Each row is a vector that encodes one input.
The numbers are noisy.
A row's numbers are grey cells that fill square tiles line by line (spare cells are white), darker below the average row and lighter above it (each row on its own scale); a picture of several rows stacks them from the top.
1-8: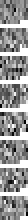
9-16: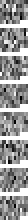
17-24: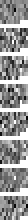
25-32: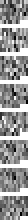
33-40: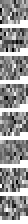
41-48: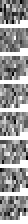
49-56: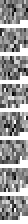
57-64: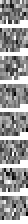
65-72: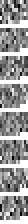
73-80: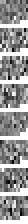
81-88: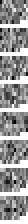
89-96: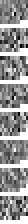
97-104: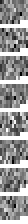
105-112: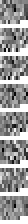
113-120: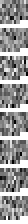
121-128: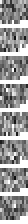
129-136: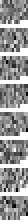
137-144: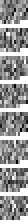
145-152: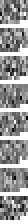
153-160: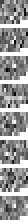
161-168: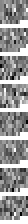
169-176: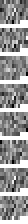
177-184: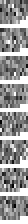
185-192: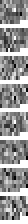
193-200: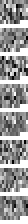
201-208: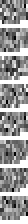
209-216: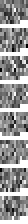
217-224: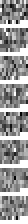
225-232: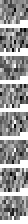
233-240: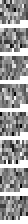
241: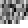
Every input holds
five true/false values, together with either a point on a 7-point line, or a point on an 11-point line.
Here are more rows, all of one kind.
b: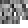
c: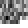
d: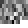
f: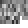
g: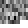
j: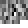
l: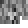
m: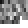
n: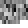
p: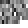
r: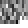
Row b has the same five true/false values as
j and p.
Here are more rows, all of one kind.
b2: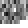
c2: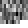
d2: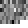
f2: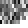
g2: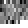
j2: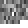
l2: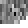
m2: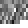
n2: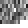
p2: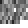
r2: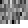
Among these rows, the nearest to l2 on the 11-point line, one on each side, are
c2 and j2.
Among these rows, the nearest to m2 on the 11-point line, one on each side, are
f2 and p2.
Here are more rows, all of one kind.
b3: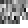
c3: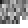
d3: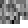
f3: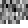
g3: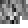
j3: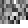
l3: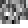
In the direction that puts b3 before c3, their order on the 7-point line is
b3, c3, g3, j3, f3, d3, l3.
